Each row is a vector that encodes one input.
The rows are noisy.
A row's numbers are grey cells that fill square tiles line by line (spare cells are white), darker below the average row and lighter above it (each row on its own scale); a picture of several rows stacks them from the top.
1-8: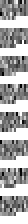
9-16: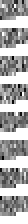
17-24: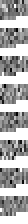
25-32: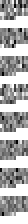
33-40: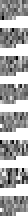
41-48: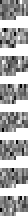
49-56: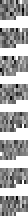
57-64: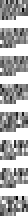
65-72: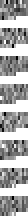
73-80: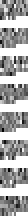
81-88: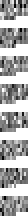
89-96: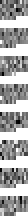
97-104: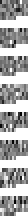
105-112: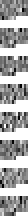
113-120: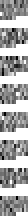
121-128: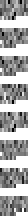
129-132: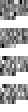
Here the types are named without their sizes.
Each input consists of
a list of points on a line.
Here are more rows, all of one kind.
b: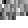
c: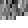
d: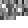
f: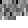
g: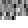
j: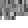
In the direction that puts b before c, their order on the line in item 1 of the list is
j, g, b, d, c, f.
